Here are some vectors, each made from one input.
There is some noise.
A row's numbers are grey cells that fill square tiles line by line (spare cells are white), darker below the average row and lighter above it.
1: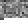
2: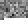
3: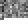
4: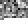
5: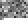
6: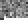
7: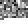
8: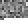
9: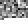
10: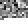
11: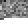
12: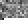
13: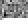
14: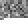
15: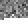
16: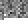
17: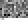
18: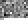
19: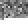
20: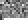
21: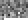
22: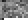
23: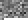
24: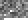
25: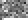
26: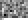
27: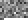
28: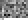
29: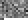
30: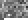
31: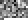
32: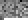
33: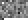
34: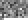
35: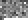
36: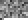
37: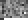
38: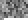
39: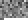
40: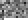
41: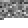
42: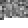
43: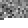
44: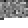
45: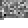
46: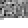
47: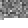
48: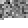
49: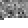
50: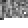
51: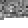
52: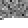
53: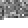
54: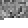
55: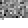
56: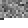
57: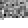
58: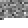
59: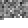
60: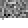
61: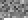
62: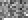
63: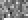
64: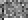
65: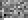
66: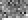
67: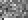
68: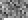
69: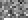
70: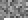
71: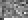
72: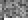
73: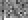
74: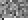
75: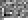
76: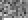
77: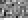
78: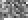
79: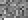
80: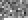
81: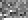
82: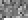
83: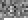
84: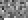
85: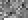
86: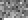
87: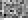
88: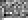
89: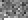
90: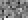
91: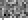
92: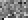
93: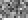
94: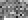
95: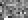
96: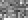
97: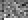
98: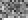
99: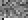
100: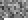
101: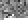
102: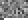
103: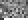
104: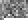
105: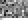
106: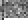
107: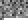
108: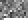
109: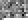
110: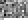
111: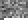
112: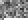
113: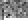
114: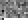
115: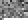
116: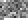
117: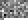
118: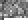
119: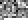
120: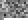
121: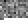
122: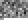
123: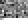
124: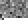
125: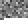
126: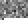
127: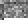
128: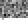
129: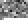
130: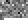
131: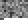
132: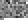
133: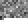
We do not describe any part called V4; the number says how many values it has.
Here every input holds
a list of up to three items, each a true/false value and a value of V4.
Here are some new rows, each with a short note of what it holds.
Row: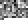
the empty list
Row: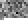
a list of two items
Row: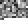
the empty list
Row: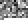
the empty list
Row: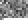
a list of two items
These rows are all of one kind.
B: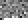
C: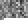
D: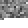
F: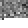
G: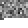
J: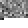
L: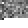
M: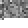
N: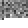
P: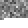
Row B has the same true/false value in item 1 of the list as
F and N.
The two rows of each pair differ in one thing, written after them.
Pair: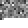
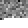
the true/false value in item 1 of the list
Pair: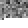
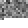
the true/false value in item 1 of the list
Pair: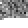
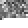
the true/false value in item 1 of the list
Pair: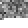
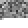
the true/false value in item 1 of the list
